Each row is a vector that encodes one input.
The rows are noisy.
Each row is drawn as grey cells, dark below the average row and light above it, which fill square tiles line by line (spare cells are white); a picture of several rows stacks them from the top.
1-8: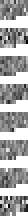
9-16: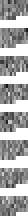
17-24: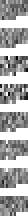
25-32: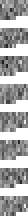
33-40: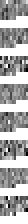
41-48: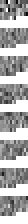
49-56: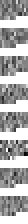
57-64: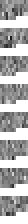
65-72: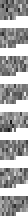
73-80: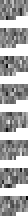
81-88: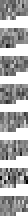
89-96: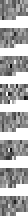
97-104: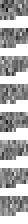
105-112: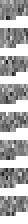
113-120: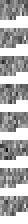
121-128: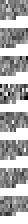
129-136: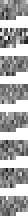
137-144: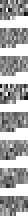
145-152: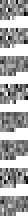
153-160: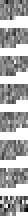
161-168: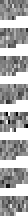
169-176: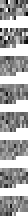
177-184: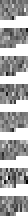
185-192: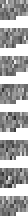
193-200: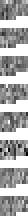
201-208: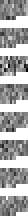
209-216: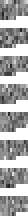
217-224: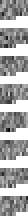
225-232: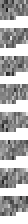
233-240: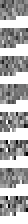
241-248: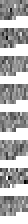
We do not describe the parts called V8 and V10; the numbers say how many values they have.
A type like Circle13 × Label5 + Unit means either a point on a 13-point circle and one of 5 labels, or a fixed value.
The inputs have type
(Bool × Label6 + V8) × V10 + Label4.
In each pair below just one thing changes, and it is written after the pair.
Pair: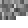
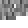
the true/false value
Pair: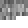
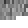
the label
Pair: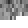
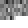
the value of V10
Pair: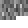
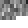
the true/false value
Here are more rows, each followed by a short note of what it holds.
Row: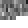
one of 6 labels, a true/false value and a value of V10
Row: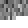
one of 6 labels, a true/false value and a value of V10
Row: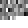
one of 4 labels
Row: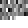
one of 4 labels
